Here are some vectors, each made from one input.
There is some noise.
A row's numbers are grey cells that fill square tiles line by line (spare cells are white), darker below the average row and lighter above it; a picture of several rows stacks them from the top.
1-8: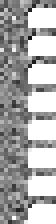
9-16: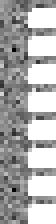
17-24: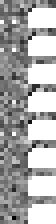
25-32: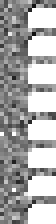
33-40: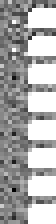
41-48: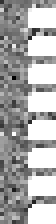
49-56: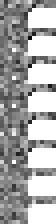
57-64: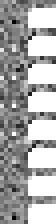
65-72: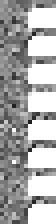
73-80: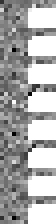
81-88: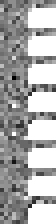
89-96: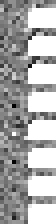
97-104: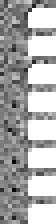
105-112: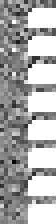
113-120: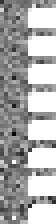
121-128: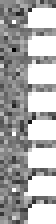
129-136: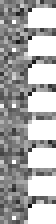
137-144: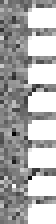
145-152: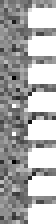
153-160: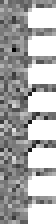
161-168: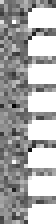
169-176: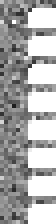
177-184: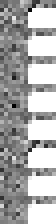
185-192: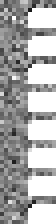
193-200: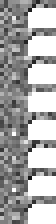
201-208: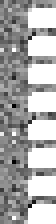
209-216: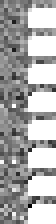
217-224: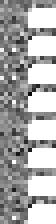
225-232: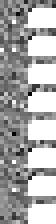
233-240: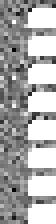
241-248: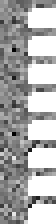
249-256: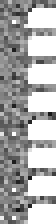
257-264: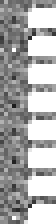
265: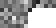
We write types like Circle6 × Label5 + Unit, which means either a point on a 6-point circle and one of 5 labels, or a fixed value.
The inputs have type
(Bool × Bool × Bool + Unit) × Line4 + Line10 × Line10 × Line10.
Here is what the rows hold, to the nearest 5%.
About 55% of them hold a point on a 4-point line, together with either a fixed value, or three true/false values. The rest hold a point on each of three 10-point lines.
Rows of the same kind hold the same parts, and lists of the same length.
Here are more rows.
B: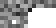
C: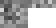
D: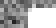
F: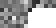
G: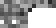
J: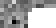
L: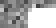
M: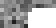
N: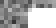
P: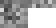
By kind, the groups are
B, F, G
C, L, P
D, J, M, N

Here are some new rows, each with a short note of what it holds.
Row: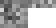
a point on a 4-point line
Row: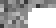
a point on a 4-point line
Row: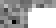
a point on a 4-point line and three true/false values
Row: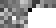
a point on each of three 10-point lines
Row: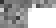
a point on a 4-point line
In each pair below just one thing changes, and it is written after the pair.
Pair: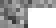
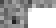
the place on the 4-point line
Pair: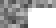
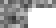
one of the three true/false values
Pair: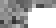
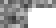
the place on the 4-point line
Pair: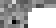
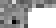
the place on the 4-point line
